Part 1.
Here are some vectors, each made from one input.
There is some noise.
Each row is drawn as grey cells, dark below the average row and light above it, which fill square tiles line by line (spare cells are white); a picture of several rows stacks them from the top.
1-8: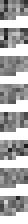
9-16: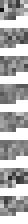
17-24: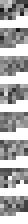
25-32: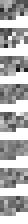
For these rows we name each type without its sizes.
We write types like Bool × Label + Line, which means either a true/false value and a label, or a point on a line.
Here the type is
Tree.
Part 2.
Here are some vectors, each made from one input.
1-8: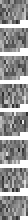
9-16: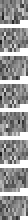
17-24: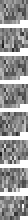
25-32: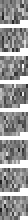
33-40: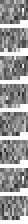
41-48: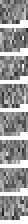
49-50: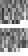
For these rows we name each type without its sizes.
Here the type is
Circle.
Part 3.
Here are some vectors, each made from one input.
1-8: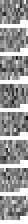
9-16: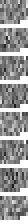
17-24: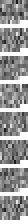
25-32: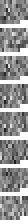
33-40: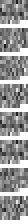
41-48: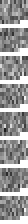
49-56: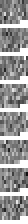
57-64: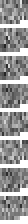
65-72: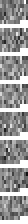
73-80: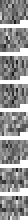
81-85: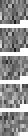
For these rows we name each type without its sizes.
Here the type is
Circle.
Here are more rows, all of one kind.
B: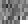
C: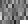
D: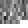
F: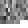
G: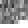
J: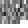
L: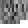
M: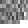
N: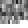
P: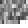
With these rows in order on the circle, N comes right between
J and M.
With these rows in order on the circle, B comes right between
G and L.
